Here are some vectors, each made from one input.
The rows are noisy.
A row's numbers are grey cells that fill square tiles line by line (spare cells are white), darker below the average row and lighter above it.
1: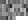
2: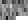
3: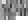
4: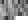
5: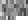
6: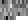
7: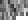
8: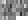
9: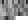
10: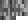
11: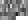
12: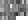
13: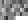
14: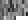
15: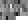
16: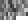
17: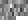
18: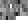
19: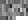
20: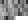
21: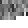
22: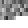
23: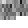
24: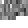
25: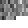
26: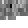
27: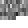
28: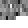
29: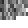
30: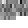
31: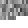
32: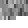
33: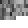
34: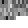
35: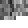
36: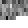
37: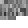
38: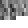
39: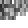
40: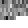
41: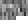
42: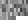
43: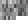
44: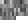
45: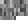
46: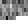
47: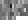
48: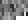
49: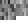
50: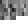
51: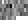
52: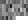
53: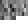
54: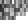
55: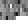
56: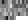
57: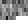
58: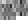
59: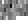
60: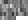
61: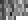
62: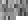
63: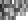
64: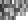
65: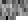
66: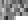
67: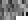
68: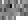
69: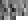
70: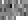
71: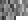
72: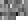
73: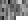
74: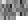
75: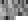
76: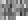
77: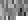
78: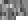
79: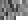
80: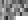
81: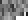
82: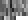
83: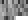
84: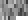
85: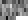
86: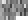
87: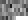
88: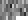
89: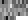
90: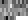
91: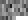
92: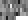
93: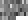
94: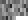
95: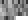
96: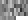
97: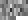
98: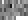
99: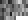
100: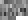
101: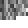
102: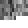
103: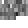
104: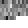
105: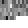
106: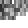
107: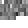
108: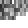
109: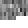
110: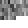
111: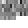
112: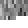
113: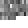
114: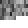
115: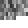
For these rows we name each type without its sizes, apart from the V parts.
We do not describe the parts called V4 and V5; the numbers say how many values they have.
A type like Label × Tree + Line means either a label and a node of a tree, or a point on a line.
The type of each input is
List(Line) + V4 × V5.
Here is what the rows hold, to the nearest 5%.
About 25% of them hold a value of V4 and a value of V5. The rest are lists of points on a line.
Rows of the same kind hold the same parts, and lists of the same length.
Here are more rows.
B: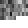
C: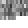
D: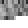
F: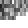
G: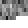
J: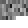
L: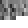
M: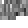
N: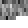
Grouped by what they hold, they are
B, L
C, M
D, G, J, N
F

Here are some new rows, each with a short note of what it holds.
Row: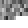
a list of one item
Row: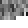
a value of V4 and a value of V5
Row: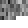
a value of V4 and a value of V5
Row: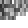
the empty list
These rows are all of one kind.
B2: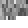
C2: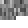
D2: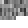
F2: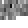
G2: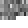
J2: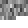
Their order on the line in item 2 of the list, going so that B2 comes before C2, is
G2, J2, B2, F2, D2, C2.
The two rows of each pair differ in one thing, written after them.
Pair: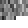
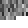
the value of V5
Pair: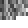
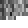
the value of V5
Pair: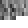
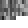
the value of V4
